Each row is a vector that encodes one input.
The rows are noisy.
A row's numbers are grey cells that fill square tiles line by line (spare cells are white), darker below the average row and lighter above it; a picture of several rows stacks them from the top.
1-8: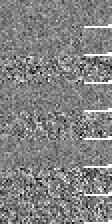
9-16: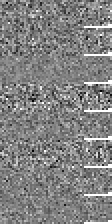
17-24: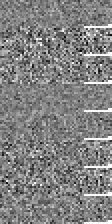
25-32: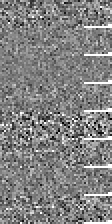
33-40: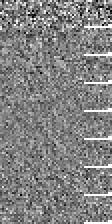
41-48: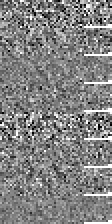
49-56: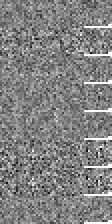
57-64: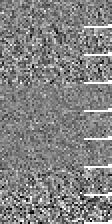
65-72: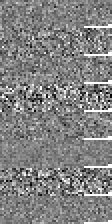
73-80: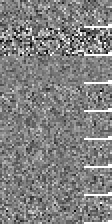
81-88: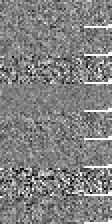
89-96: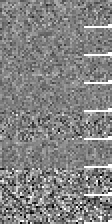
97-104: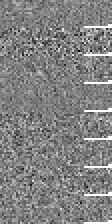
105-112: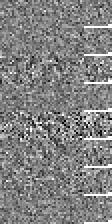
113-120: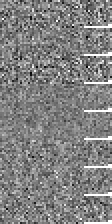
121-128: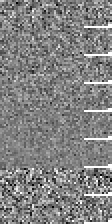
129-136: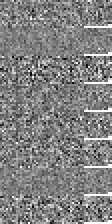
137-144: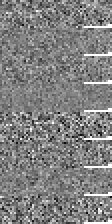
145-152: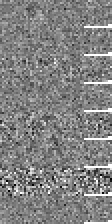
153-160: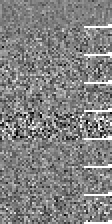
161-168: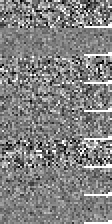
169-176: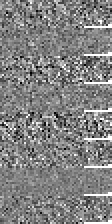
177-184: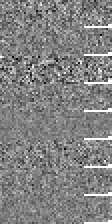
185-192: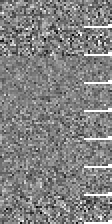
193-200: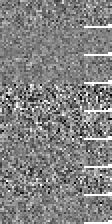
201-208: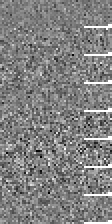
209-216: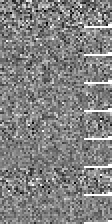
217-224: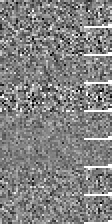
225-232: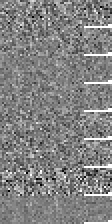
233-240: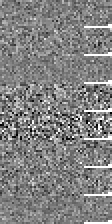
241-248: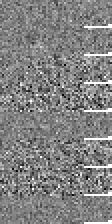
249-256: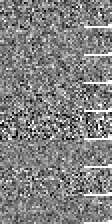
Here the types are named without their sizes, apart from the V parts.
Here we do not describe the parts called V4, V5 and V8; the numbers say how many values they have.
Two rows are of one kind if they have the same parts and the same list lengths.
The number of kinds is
5.
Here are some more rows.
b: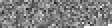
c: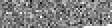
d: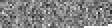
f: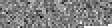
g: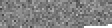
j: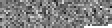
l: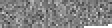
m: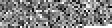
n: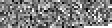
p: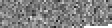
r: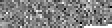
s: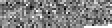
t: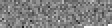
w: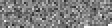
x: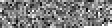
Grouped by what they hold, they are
b, m, p, s
c, x
d, f, g, l, n
j, r
t, w

